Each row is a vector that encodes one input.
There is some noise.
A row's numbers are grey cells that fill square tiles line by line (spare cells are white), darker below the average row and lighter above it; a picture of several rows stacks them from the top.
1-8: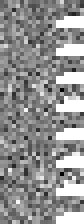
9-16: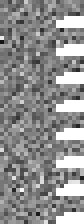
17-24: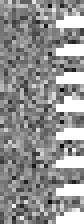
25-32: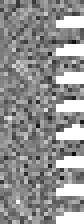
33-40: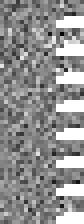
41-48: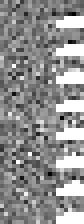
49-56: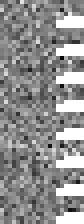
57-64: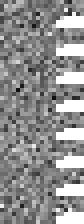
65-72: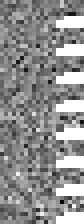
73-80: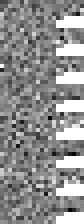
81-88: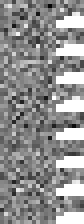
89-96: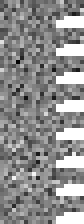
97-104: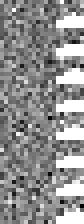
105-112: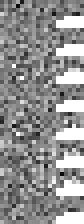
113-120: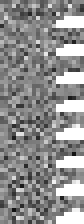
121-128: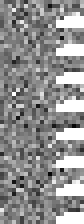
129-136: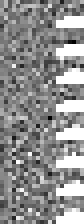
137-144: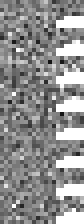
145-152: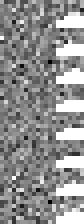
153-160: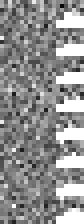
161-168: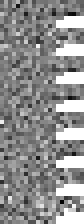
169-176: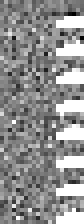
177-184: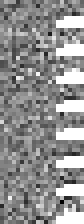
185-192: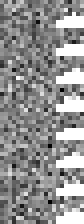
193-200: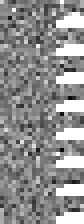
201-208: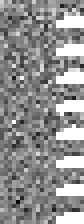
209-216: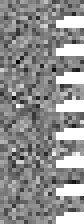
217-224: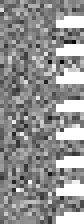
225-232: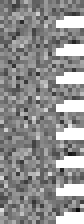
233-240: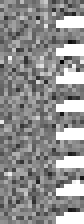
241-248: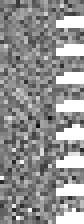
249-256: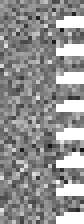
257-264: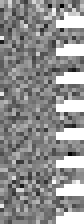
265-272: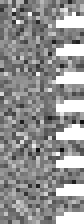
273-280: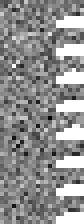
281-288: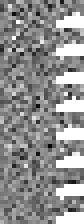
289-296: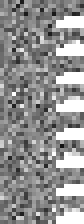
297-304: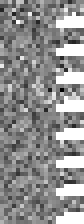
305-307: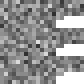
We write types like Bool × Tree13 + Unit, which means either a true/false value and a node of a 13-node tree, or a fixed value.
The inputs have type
(Circle8 × (Tree8 + Unit) + Tree9) × Tree9 + (Line5 + Line10) × Tree7.
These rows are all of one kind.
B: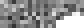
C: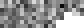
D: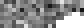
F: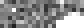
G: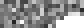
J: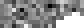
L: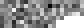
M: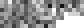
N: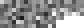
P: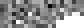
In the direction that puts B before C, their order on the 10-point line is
N, B, F, C, G, D, P, J, L, M.
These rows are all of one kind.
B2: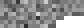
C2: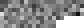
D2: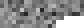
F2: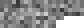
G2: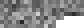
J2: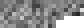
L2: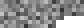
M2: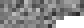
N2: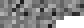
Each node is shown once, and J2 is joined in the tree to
C2 and G2.
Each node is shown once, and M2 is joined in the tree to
D2 and G2.
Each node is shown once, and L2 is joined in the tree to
B2.
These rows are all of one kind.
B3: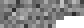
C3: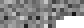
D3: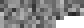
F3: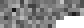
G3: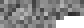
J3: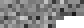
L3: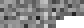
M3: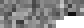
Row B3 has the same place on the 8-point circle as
F3 and J3.
